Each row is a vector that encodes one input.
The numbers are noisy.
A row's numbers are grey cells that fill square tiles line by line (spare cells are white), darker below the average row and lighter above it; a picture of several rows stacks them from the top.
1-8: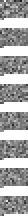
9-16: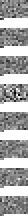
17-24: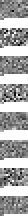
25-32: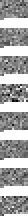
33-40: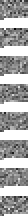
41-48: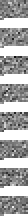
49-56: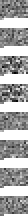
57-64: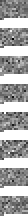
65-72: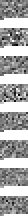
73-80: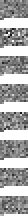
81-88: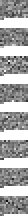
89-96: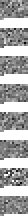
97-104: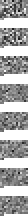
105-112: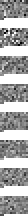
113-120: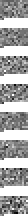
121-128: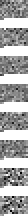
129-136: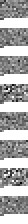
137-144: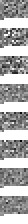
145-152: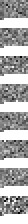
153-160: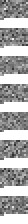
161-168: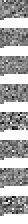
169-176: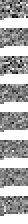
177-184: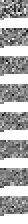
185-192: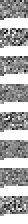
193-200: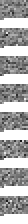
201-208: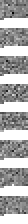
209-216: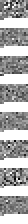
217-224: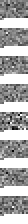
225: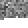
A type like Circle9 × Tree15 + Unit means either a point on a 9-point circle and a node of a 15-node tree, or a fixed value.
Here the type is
(Bool × Bool × Bool × Bool + Unit) × Line7 + Tree8.
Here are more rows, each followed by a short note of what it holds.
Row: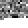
a node of an 8-node tree
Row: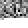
a node of an 8-node tree
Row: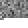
a point on a 7-point line and four true/false values
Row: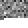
a point on a 7-point line
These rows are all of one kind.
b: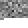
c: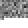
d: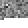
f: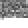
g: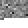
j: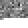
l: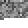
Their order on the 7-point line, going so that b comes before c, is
b, l, j, g, d, f, c.
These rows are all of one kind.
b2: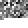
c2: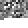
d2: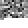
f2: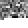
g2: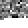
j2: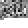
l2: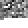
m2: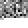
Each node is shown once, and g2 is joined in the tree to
f2.
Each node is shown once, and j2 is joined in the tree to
d2 and m2.
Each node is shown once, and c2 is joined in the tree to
b2 and l2.
